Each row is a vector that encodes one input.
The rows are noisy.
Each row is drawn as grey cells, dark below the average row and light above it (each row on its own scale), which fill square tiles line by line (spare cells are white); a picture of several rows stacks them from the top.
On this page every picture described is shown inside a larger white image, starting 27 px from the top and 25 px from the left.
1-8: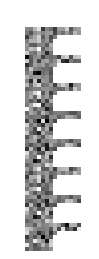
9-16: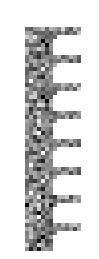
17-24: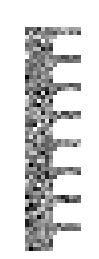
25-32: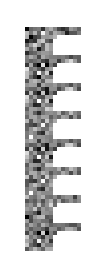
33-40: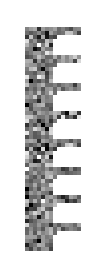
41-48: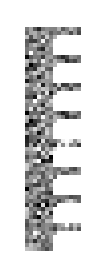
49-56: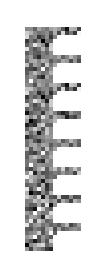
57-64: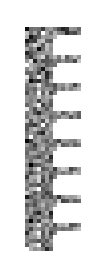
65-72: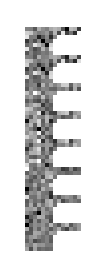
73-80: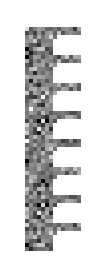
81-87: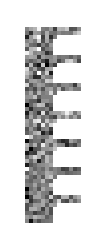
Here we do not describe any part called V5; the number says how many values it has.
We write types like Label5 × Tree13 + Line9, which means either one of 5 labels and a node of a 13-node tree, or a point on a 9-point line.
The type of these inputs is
(Bool × V5 + Unit) × V5 + Line4.
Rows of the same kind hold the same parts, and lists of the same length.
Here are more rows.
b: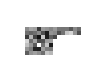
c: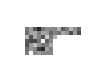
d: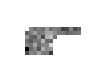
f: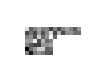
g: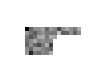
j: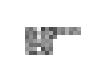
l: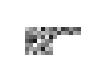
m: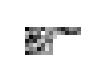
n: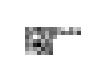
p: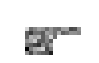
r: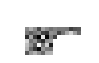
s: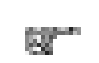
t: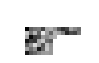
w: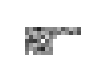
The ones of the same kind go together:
b, r
c, d, l, m, t, w
f, g, j, n, p, s

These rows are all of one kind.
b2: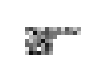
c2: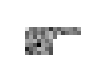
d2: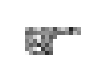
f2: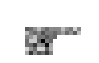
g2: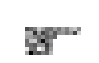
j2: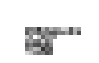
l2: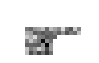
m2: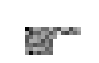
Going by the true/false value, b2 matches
c2 and g2.
